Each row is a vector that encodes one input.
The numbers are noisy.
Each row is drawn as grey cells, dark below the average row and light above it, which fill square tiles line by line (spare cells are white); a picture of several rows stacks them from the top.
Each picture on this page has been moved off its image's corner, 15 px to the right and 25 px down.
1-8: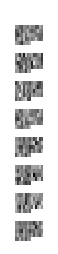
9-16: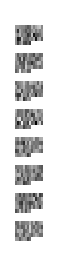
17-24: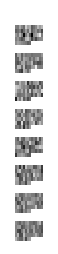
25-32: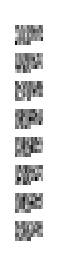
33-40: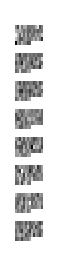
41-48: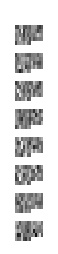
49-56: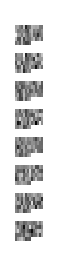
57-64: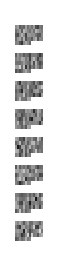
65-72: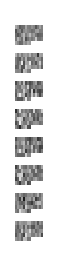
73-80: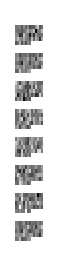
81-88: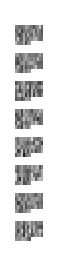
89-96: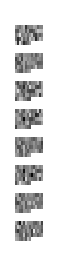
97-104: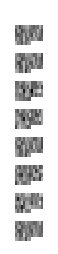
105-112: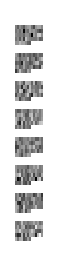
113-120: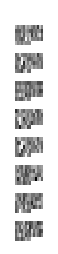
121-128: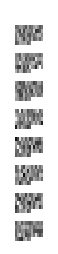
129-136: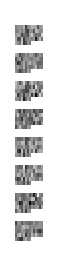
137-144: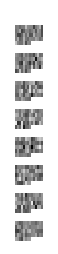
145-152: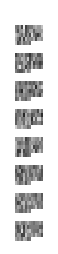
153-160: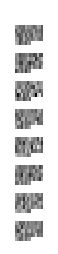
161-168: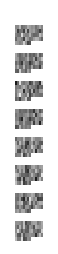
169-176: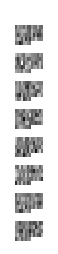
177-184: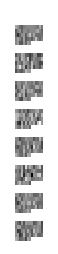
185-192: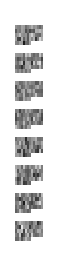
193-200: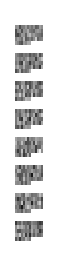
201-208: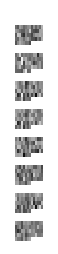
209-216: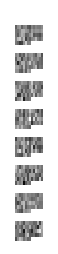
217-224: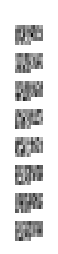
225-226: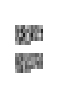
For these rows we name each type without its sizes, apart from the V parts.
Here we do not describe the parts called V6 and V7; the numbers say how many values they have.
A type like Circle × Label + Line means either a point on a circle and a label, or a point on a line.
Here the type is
List(Circle) + V6 × V7.
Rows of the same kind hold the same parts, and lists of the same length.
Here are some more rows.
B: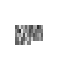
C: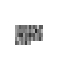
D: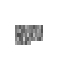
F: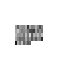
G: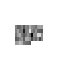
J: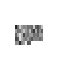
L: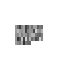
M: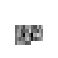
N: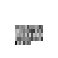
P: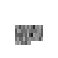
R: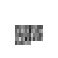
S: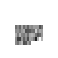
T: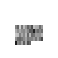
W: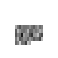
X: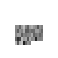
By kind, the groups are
B, G, J, M
C, D, P, R, W
F, N, T
L, S, X

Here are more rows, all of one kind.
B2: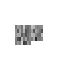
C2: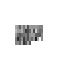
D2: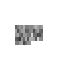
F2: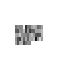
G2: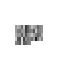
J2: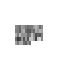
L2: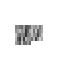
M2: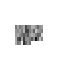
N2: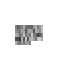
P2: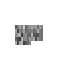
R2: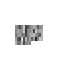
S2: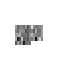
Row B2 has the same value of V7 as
D2 and P2.
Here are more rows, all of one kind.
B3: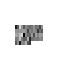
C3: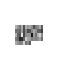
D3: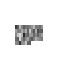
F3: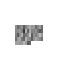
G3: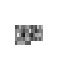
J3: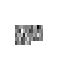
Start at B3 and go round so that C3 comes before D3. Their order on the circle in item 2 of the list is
B3, J3, C3, F3, D3, G3.
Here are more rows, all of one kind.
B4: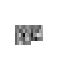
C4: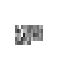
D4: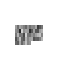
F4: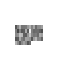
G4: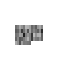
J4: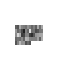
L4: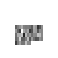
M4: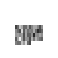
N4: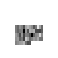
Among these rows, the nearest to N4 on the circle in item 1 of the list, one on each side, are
G4 and J4.
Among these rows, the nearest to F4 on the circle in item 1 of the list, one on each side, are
C4 and G4.
